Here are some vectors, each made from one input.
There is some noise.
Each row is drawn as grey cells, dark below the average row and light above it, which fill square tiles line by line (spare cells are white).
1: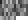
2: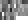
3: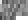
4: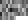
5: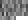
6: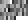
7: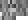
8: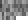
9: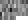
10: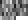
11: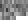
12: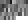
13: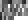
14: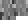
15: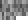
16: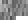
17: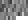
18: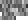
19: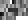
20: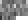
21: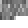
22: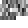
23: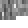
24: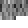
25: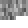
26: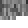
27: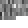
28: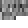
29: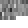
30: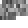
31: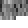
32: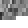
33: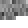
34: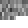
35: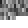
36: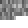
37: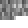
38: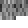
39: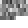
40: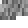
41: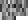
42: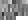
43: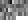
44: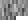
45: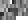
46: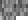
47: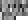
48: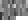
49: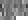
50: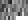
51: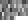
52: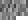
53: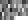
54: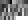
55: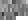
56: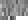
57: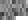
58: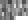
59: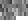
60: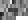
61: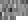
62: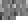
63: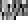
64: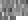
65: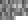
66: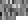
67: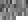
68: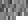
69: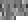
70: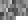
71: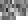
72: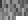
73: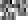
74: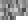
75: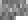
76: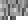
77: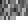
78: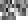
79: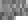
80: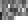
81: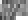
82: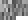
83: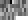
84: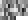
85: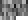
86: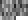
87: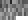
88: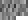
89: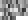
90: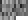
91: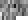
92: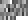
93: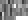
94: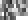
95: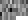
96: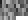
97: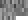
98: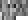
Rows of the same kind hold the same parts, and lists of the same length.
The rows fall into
2 kinds.
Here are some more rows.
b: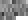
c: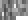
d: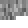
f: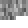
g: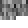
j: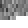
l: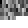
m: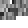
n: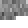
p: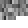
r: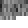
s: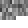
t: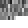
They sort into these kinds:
b, c, d, f, m, n
g, j, l, p, r, s, t

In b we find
three true/false values.
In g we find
a point on a 9-point circle.
